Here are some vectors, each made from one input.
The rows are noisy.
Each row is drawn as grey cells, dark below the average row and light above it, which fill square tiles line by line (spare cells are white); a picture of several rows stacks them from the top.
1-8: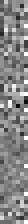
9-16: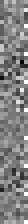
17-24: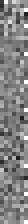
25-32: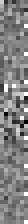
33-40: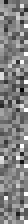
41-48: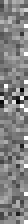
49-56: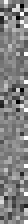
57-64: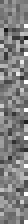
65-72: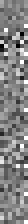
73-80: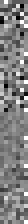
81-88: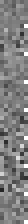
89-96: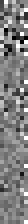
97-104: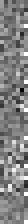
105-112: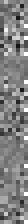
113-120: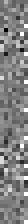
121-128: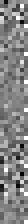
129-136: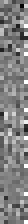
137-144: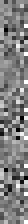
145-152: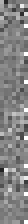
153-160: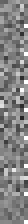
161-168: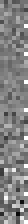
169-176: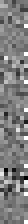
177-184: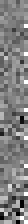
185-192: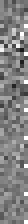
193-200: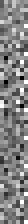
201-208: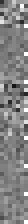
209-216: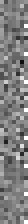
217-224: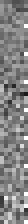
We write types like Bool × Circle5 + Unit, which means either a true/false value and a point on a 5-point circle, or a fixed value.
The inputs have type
Label9 × Label9 × Label9.
